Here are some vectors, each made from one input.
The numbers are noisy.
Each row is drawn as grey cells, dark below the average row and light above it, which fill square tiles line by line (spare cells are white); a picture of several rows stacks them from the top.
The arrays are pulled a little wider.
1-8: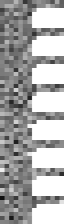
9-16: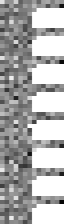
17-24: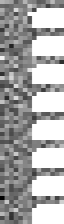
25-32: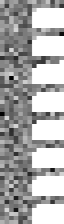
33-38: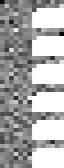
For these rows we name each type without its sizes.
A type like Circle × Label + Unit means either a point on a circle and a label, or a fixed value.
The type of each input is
Bool × Line.
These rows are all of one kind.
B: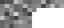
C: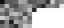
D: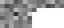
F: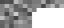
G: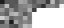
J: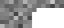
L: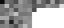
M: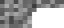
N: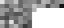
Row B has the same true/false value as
F and N.
